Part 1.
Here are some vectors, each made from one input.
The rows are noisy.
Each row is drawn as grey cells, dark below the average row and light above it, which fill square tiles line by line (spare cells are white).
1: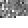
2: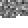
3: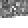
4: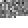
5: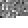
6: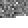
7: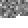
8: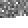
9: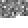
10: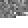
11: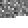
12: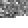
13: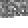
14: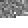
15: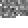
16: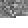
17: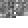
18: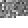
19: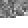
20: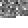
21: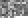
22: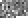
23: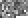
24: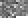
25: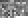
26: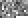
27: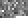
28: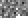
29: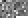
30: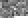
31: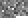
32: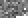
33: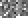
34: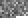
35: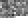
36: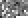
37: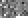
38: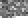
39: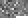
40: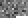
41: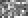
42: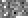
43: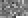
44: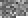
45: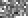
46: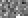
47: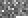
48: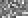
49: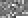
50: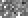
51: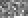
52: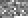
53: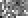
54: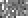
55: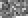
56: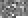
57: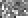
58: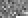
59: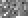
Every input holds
one of 5 labels.
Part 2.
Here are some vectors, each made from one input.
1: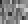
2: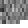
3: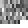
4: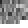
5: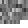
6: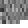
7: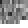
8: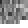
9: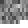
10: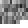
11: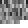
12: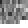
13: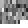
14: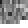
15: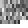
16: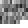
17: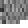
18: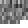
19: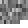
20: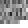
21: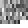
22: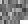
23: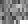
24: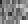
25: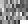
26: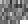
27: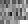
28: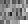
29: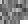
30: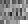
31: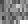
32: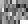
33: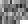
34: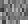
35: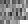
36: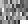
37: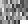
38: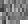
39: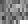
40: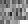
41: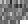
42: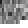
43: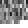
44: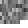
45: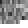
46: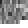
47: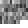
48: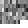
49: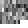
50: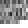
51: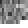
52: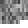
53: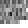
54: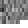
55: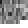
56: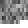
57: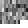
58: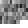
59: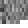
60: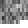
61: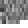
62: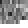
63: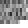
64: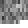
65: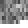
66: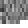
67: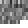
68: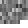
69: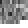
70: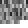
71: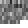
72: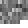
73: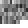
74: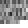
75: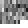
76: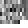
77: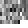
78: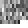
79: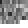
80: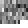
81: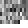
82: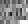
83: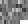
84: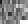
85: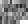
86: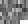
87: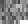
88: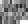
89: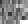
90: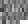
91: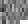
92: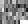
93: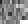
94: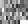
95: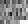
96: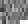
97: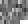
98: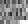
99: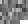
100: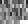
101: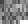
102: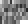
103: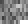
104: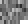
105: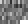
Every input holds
a point on an 11-point line.
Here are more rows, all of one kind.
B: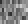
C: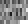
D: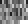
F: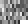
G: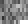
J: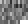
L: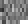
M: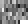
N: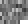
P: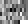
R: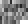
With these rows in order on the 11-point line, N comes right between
J and L.
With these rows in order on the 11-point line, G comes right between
B and L.
